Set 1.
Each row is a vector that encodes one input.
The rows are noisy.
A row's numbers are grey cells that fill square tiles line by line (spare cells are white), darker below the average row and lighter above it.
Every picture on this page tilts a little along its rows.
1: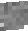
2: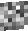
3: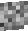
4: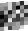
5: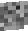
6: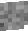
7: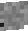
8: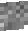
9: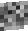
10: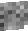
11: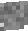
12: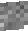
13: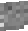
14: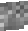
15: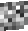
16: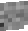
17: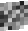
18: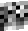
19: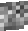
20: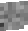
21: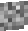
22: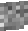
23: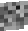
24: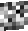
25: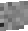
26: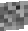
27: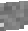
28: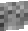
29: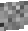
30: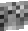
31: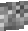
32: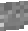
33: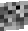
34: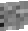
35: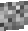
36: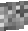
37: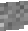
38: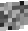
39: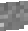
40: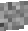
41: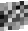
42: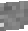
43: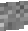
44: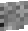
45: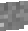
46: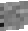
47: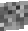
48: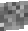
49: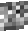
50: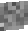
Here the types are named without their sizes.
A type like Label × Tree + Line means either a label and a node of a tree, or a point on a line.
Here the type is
List(Line).
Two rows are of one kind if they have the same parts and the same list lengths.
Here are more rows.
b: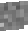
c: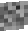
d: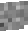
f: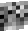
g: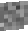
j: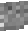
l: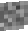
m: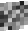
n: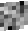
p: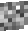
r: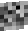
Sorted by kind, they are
b, c, g, j, l, r
d, f, p
m, n

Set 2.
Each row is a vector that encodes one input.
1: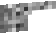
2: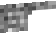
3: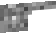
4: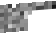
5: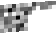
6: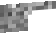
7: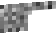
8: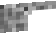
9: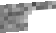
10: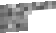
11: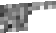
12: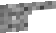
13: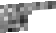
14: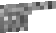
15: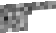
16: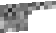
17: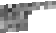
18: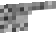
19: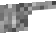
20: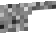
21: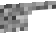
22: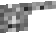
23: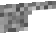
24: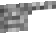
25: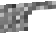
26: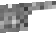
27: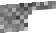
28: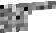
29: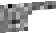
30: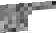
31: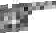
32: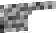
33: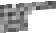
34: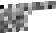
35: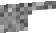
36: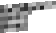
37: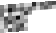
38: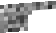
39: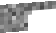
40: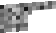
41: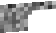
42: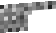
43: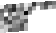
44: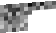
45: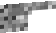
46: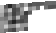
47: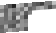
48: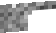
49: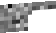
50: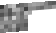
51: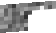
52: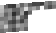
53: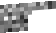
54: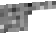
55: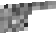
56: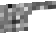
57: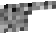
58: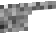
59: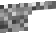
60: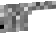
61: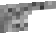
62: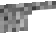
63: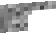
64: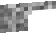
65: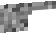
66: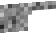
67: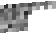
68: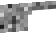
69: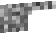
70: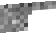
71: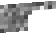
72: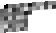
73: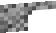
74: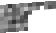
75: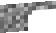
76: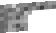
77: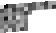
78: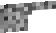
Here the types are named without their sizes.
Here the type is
List(Circle).
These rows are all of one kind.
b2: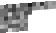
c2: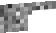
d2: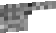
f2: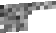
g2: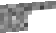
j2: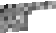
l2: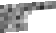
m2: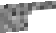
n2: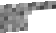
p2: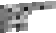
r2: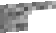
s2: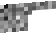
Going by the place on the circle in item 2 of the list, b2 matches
l2, m2 and n2.
